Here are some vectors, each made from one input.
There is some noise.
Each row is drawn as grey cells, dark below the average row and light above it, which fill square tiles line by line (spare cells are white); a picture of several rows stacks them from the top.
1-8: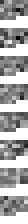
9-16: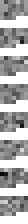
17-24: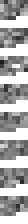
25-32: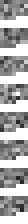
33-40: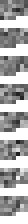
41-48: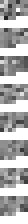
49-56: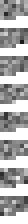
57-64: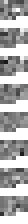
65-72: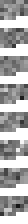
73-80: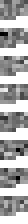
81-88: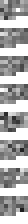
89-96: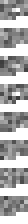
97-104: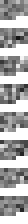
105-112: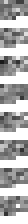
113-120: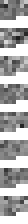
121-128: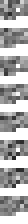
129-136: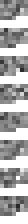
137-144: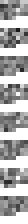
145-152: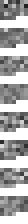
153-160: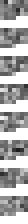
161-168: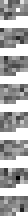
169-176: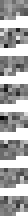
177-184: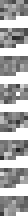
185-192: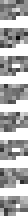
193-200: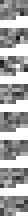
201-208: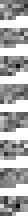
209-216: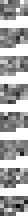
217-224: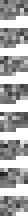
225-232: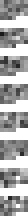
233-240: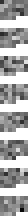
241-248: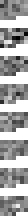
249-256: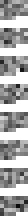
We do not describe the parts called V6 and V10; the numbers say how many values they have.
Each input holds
either a point on a 5-point line, a true/false value and a value of V6, or a point on a 7-point line, or a value of V10.
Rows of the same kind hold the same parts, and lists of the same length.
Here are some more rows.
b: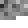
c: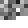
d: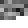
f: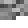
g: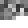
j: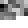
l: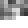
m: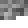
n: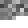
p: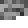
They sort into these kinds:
b, g, n
c, f, j
d, l, m, p

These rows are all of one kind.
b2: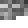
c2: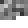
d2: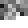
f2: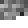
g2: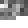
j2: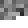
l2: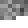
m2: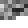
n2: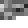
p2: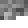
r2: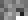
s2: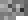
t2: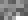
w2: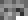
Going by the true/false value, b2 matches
l2, m2, p2 and s2.
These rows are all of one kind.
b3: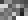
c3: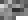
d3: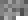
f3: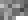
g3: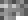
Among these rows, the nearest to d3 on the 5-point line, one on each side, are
b3 and f3.
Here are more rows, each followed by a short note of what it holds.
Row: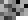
a point on a 7-point line
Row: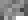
a point on a 5-point line, a true/false value and a value of V6
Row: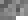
a value of V10
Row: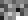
a point on a 5-point line, a true/false value and a value of V6
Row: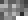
a point on a 5-point line, a true/false value and a value of V6
